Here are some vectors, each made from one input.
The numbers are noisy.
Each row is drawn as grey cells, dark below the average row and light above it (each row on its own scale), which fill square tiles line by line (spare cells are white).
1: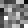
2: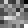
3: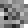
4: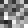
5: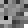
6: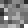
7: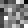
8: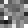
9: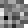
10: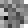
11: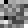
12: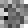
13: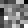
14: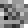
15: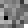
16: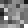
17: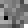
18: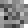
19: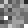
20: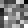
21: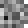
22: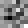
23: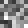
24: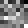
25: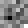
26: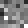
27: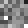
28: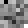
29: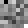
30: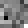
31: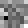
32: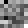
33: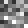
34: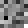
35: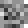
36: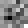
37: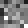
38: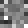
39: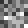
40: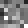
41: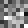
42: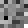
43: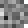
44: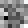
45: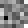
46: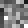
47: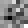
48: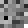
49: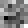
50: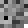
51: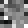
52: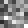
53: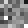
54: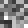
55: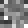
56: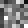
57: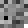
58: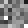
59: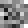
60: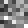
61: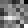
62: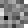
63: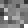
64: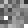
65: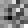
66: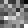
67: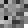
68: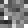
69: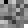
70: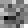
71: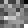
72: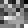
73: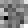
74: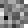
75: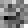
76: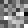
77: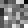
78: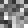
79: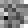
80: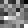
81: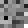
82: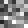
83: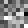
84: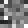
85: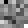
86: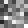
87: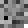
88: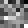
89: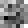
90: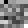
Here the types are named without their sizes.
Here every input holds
a point on a circle and a true/false value.
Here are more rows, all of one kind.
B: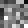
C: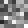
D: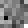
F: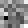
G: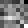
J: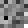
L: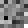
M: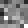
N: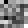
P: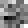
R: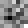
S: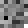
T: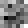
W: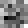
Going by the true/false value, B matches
C, G and M.
